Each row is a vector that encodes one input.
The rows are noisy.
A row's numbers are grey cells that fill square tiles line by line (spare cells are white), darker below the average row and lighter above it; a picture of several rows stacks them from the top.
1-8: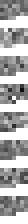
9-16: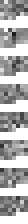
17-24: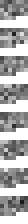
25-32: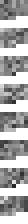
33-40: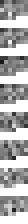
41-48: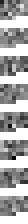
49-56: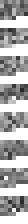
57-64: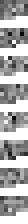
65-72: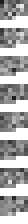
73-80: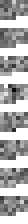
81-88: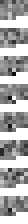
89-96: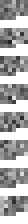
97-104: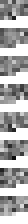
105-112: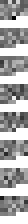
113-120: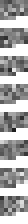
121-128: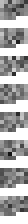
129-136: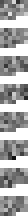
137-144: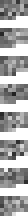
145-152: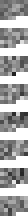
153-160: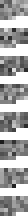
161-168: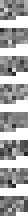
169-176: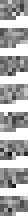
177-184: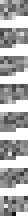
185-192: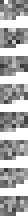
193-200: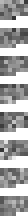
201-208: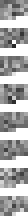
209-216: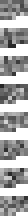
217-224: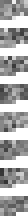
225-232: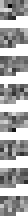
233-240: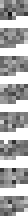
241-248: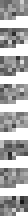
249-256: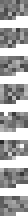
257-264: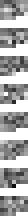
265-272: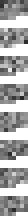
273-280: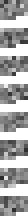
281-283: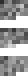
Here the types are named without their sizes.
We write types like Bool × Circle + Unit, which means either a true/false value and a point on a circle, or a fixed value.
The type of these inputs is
(Bool × Bool × Bool + Line) × Line.
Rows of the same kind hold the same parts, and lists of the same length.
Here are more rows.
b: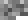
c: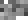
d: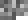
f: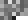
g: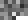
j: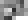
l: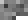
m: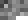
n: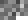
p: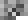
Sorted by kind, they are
b, c, d, f, g, l, m, n, p
j

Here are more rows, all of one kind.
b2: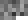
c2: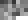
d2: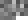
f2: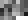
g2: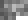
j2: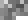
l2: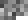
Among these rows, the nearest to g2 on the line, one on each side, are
d2 and f2.
